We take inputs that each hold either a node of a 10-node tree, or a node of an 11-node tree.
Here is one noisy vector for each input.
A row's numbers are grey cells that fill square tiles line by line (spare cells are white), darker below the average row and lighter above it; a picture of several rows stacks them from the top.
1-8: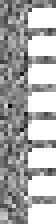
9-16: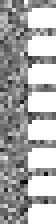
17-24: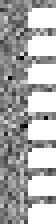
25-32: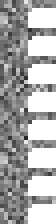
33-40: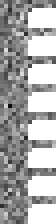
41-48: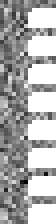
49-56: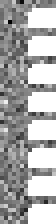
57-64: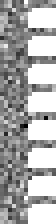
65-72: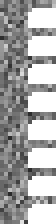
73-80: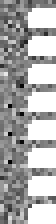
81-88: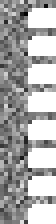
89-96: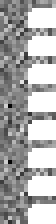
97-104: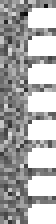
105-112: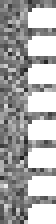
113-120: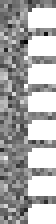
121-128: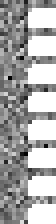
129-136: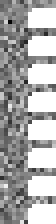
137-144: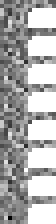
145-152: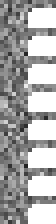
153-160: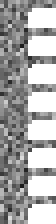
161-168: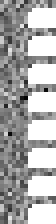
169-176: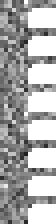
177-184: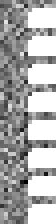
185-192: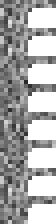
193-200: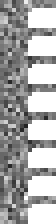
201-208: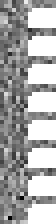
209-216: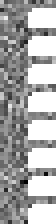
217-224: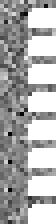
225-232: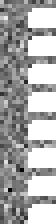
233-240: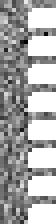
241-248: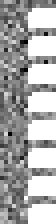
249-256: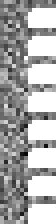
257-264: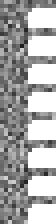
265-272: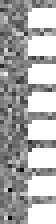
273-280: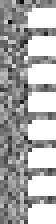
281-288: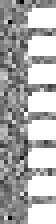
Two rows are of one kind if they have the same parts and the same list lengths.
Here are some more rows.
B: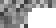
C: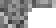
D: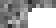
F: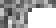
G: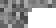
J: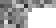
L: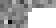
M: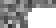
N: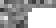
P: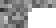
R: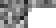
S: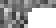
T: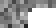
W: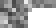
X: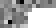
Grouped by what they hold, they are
B, D, F, M, R, T
C, G, J, L, N, P, S, W, X

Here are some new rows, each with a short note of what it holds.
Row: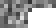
a node of a 10-node tree
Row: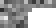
a node of an 11-node tree
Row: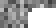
a node of a 10-node tree
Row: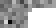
a node of an 11-node tree
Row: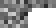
a node of a 10-node tree
